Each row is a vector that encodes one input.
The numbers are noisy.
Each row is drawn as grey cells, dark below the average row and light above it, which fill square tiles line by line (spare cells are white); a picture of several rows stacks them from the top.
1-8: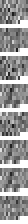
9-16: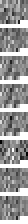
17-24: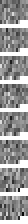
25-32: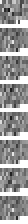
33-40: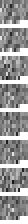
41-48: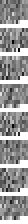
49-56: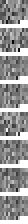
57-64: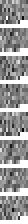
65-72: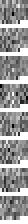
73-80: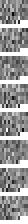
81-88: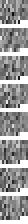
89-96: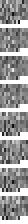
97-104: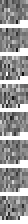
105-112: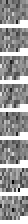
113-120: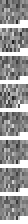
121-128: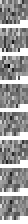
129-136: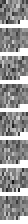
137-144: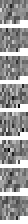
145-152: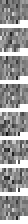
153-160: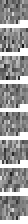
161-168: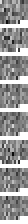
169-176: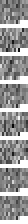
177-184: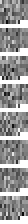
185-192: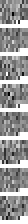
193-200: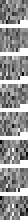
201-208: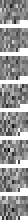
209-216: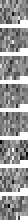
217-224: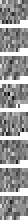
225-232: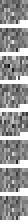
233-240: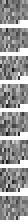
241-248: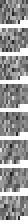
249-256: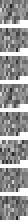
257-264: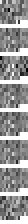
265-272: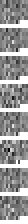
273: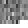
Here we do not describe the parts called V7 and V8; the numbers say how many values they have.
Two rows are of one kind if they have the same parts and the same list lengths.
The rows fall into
4 kinds.
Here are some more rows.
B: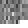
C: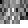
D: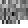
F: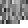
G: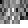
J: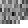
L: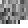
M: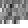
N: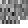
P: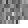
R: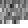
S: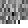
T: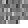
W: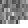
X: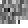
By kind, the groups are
B, P, T, W
C, G
D, F, J, L, N, S, X
M, R

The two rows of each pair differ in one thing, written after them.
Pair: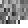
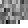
the place on the 10-point line
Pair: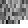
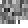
the value of V8
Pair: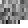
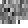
the value of V8
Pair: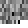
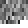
the value of V8
